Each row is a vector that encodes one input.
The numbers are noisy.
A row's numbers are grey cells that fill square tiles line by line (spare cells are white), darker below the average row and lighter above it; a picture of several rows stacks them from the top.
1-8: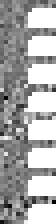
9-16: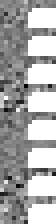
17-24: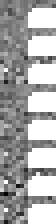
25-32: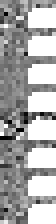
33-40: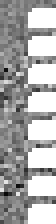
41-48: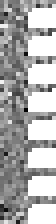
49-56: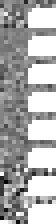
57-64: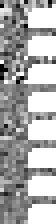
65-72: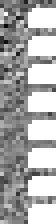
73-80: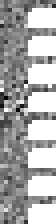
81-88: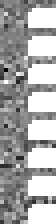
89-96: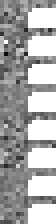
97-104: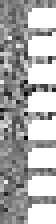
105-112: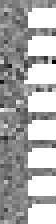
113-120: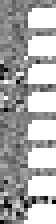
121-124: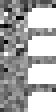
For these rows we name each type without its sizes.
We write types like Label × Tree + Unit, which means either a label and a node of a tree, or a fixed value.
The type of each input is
Circle × Circle + Label.
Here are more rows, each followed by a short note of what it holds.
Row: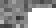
a label
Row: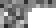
a point on each of two circles
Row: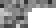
a label
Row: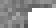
a point on each of two circles
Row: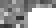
a label
